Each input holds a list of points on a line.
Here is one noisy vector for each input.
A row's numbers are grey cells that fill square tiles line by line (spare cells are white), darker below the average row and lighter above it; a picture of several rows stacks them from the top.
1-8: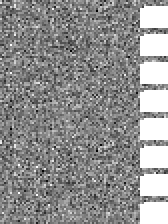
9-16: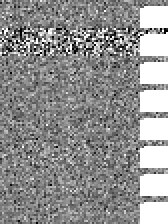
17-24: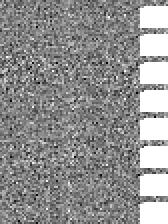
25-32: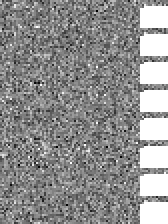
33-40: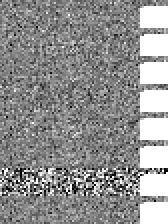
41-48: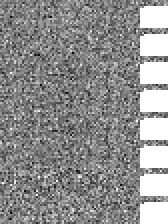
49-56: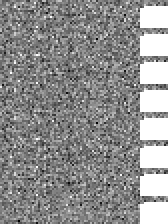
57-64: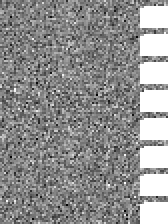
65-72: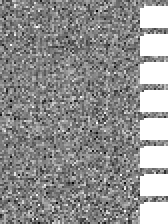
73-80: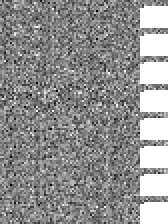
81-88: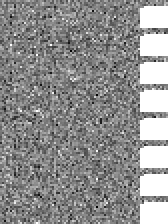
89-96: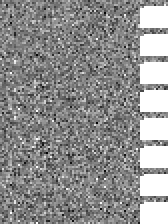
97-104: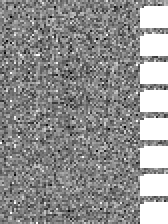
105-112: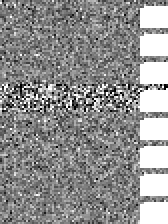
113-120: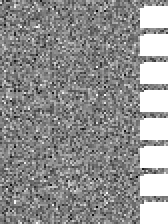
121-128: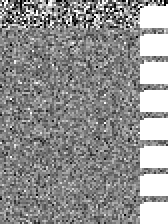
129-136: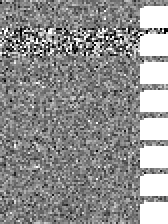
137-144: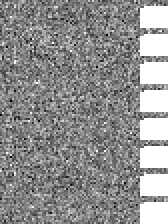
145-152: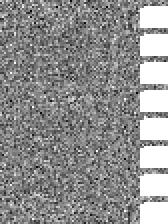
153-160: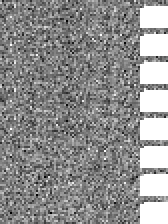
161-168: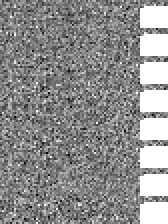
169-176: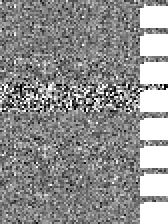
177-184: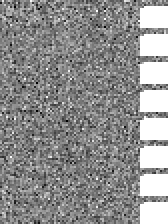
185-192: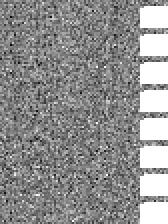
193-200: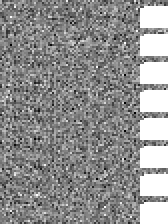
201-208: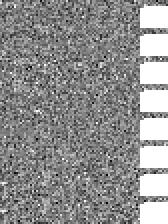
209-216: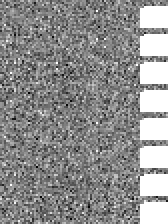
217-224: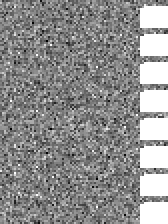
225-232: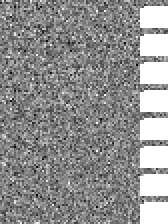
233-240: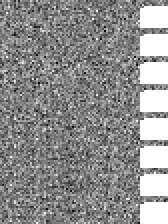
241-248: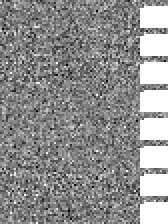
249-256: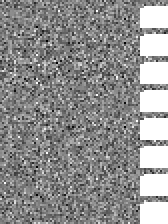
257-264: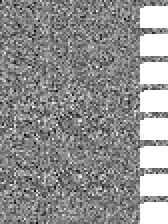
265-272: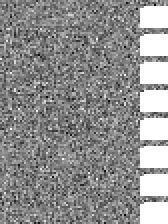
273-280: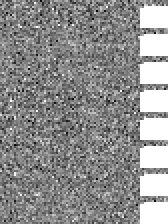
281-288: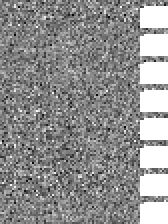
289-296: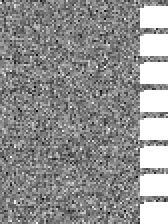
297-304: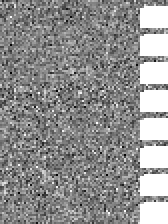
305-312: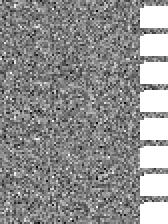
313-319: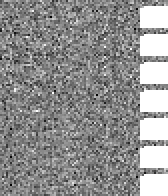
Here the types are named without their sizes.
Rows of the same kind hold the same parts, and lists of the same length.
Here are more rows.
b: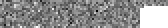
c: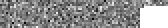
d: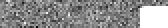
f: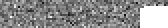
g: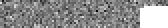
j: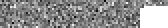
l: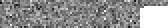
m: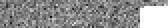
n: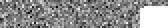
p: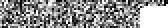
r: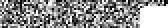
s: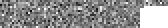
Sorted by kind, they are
b, c, f, g, j, s
d, l, m, n
p, r

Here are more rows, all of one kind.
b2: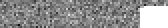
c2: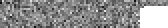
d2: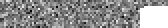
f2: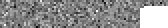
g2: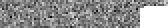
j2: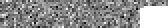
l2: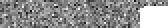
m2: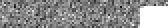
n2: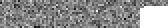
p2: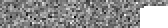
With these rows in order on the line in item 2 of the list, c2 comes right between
n2 and p2.
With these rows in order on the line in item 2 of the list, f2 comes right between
d2 and m2.
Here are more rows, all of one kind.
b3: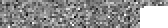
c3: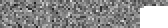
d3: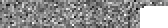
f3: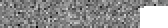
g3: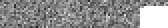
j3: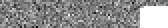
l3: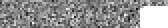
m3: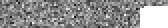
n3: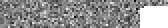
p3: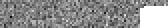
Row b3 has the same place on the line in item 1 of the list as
d3, l3, m3 and n3.
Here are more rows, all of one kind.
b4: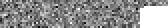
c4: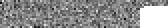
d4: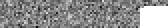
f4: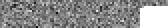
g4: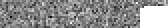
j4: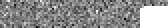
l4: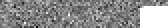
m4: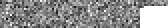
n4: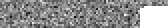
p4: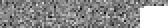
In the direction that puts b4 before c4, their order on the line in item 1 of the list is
b4, n4, g4, p4, d4, l4, f4, j4, c4, m4.
